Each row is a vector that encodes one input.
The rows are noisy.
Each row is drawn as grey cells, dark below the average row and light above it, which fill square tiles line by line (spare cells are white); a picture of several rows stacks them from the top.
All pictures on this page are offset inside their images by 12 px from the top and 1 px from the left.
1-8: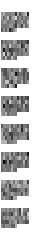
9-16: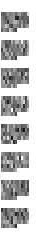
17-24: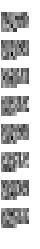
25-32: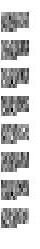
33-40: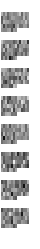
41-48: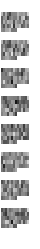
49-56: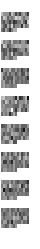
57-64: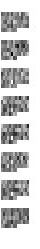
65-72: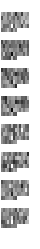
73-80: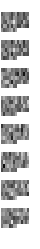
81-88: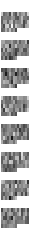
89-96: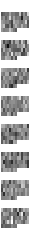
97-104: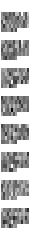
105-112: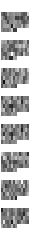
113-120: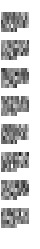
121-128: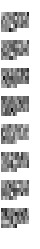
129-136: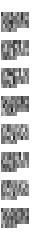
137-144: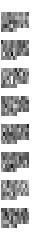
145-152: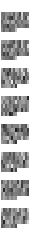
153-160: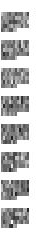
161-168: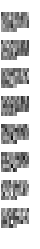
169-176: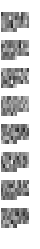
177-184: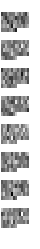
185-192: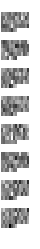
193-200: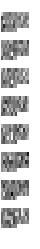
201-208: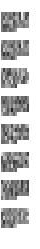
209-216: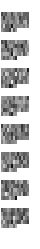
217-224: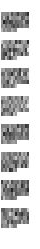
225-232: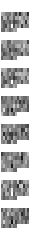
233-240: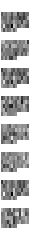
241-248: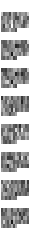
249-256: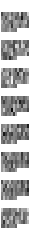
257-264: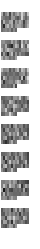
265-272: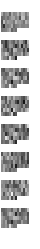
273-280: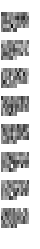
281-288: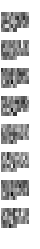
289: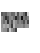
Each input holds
a node of a 12-node tree, together with either one of 6 labels, or a point on a 4-point line.
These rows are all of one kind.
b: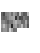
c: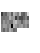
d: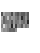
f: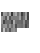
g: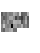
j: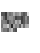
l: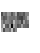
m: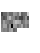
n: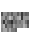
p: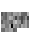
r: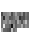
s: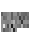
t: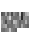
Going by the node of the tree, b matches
c, g, m and p.
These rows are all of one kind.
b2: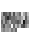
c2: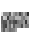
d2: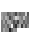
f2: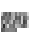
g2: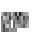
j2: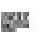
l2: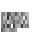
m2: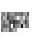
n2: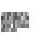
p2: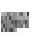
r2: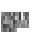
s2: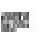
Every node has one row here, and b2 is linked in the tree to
f2.
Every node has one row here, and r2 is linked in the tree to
s2.
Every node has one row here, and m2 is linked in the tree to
c2, l2 and p2.
